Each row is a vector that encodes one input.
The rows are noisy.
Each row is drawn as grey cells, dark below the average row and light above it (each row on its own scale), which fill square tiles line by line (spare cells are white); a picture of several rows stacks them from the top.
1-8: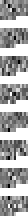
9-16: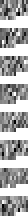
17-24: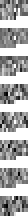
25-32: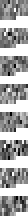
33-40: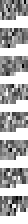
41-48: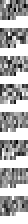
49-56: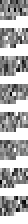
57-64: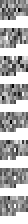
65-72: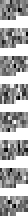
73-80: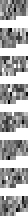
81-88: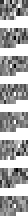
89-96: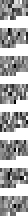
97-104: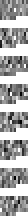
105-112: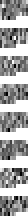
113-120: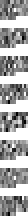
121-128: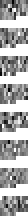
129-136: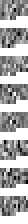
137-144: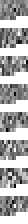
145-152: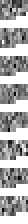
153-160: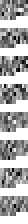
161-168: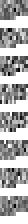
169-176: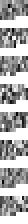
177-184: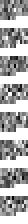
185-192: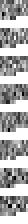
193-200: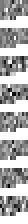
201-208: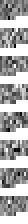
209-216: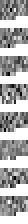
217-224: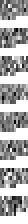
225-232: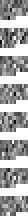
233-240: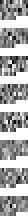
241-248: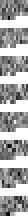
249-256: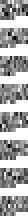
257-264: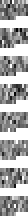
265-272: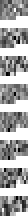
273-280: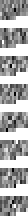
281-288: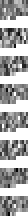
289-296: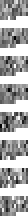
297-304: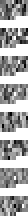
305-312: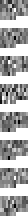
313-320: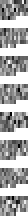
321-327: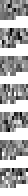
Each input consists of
a list of up to two points on a 7-point line.
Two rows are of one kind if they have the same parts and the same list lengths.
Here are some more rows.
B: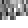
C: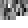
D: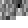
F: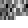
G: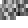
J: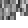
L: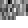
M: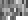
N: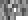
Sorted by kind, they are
B, C, F, L, M, N
D, J
G

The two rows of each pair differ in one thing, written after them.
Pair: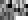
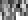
the place on the 7-point line in item 2 of the list
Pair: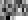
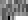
the place on the 7-point line in item 1 of the list
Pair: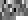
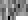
the place on the 7-point line in item 2 of the list
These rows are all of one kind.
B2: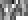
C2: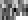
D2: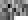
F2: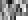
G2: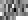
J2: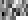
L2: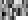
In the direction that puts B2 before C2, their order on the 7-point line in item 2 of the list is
B2, J2, F2, C2, D2, G2, L2.
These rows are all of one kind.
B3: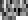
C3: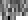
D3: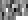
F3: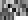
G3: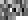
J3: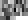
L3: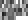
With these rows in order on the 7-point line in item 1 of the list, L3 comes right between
F3 and G3.
